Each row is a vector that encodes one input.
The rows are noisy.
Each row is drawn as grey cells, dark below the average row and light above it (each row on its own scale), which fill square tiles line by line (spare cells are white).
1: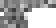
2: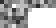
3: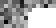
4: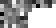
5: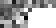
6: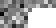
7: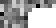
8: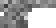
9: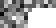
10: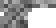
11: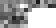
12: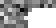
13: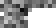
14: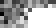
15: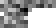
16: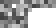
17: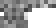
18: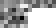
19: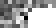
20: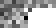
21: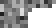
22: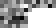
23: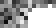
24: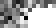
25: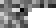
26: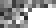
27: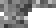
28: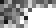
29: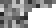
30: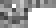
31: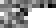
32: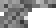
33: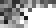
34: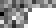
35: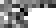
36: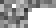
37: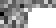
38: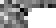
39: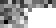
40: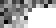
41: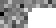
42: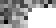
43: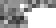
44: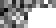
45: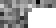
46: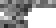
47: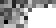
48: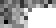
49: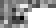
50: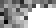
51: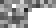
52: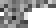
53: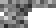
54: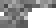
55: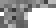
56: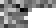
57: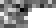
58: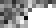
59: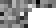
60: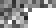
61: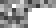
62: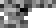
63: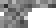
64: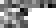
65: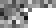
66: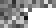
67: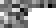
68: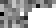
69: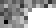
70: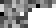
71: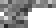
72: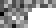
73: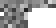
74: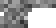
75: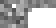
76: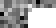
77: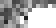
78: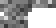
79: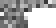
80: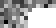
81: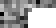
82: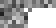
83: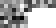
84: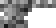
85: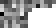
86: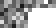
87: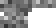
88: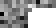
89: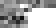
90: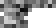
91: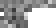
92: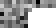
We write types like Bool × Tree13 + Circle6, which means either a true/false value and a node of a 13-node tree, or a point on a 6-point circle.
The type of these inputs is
Bool × Line4 + Line9.
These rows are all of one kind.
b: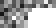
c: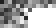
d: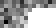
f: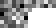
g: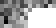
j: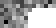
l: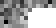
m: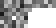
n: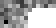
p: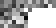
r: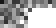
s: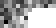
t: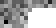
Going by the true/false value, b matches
f, m and p.
